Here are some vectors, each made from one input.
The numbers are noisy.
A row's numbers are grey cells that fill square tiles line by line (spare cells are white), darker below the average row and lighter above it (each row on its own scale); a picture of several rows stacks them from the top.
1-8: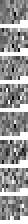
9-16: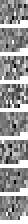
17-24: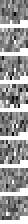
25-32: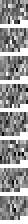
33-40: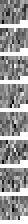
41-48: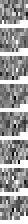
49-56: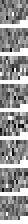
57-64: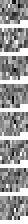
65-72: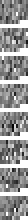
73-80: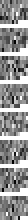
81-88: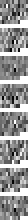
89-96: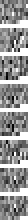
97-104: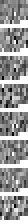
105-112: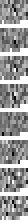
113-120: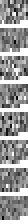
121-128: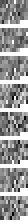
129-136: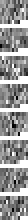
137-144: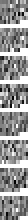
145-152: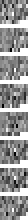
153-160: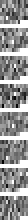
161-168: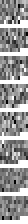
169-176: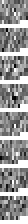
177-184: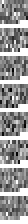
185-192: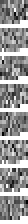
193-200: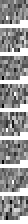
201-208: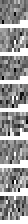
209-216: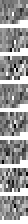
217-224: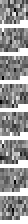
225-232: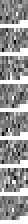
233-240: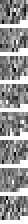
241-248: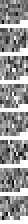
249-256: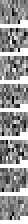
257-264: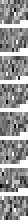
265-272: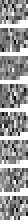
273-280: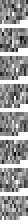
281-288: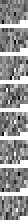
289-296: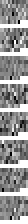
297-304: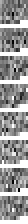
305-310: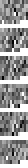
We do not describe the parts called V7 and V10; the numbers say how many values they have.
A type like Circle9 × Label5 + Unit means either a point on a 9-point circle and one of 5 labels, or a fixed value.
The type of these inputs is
Bool × Circle11 + (Line8 + V10) × V7.
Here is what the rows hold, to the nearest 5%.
About 35% of them hold a point on an 11-point circle and a true/false value. The rest hold a value of V7, together with either a point on an 8-point line, or a value of V10.
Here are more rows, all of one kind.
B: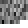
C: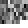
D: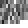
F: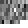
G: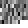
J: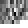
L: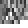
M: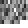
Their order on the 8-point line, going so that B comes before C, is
B, F, C, G, M, L, D, J.
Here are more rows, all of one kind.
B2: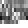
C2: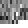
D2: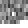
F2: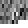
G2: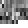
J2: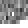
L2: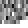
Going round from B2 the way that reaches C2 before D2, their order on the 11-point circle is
B2, C2, L2, J2, D2, F2, G2.
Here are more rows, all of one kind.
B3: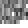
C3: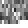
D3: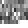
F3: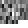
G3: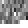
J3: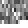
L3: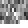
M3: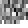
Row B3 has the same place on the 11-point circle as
G3 and M3.
